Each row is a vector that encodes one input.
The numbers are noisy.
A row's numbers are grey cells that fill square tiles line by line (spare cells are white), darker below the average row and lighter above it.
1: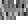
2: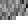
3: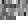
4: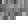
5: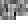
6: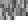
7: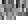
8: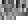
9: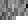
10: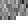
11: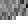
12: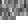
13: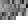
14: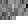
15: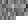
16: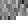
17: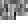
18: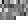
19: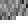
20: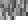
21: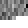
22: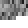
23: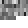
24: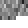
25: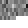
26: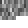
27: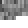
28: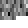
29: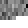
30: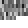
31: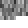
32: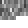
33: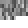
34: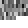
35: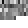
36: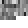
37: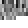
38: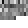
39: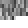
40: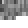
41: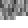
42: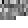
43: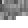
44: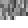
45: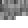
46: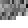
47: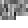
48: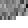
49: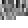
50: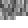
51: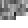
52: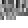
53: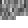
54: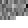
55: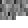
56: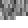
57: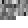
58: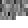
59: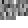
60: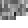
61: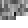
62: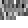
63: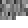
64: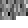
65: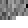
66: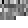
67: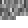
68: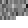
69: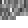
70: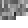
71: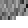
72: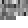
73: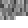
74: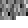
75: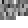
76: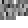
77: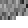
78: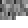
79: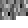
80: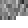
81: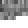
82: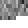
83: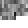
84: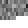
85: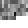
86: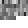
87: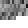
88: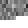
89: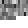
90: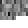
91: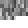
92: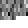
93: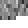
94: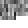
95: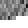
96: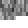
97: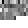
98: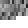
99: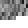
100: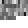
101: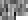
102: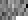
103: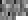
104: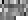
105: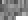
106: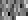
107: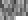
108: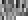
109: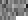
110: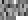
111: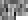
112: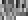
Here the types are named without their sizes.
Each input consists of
either a point on a line, or a node of a tree.
